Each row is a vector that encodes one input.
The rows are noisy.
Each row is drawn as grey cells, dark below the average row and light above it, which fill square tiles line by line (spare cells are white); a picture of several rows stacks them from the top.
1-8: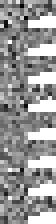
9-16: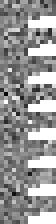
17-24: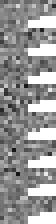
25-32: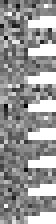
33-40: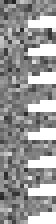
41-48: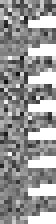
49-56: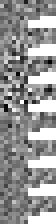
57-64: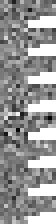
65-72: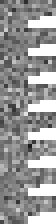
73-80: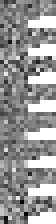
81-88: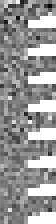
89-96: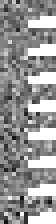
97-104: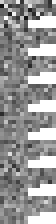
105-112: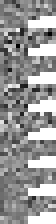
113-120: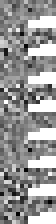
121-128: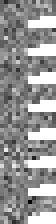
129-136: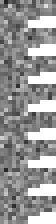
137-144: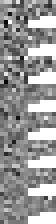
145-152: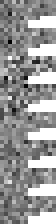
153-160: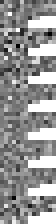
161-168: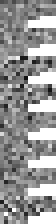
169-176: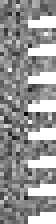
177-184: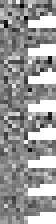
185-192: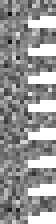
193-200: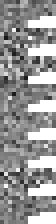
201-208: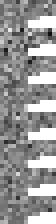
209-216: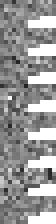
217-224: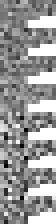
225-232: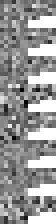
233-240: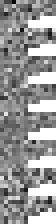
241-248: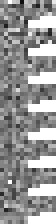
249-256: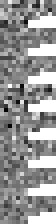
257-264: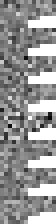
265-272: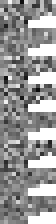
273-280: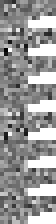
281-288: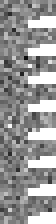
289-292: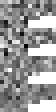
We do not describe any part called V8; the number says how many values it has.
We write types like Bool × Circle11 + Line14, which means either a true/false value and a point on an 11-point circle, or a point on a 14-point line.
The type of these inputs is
Bool × V8 + Label12 × (Label12 × Label12 + Unit).
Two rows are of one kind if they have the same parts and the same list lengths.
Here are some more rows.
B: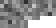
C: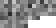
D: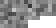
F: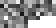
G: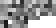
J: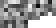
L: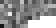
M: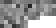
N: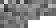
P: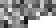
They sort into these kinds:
B, C, D, N
F, G, J, P
L, M

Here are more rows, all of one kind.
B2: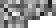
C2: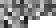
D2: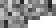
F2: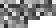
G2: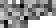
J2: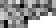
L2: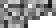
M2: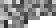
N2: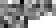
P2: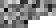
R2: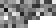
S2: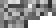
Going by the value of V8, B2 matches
L2 and S2.
